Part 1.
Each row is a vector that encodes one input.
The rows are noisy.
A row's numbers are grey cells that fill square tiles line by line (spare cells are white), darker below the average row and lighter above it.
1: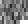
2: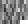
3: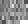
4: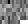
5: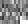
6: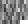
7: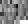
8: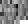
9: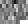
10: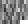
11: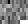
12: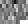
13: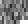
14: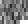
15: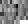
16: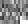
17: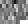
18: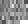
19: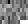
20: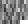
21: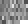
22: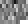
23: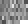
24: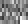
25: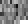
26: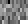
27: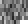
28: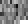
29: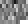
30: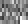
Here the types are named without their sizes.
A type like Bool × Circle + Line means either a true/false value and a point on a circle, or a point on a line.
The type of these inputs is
Label.
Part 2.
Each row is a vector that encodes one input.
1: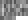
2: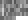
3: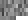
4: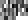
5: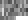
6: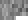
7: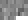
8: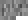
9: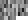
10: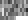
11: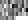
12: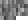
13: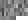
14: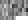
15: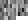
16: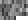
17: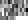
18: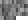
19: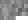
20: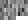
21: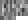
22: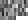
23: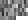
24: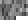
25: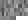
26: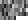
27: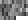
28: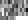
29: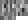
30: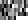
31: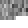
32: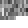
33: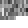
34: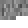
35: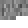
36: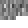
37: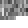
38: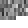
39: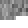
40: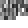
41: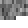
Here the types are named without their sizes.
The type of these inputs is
Line.
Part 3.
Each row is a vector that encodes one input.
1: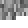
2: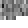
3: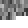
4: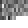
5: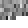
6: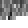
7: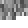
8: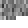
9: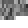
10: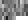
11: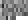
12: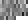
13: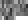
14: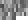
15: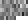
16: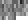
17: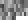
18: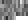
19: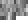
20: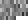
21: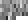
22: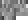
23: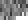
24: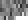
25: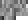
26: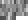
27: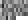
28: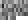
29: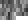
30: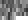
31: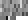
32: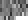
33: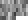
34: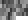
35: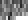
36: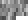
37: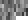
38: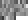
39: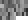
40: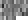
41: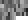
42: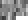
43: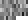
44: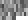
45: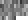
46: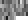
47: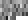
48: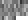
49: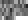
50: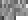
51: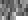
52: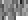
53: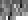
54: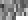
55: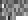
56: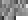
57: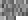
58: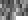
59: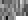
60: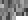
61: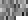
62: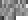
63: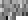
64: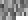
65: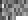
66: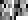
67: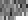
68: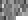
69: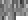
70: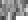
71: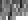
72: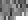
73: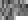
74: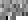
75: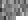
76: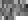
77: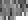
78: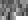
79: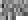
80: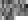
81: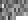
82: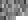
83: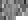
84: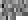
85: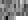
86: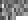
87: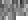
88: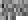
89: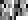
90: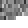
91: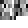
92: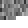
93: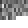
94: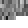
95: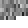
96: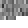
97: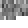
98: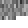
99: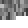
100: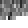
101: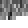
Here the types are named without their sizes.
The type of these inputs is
Bool × Bool × Bool × Bool + Unit.
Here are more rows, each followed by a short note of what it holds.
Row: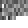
four true/false values
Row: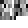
a fixed value
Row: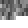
four true/false values
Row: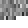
four true/false values
